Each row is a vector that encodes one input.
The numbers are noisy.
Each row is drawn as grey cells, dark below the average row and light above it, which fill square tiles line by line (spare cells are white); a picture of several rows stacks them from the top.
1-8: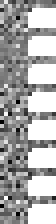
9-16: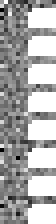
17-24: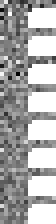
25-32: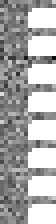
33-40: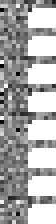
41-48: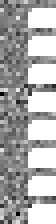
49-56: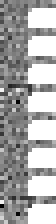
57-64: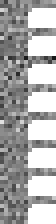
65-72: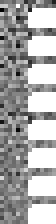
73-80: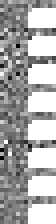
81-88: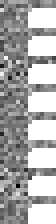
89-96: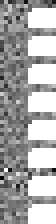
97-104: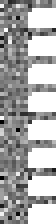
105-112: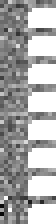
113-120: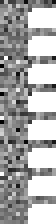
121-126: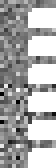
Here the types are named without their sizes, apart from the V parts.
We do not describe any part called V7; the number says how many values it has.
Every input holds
either a label, or three true/false values and a value of V7.
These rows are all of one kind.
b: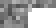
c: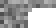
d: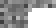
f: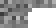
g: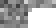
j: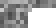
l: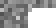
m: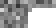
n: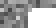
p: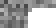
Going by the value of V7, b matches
d and l.
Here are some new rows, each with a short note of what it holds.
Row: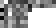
a label
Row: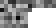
a label
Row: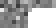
three true/false values and a value of V7
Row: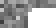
three true/false values and a value of V7
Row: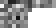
a label
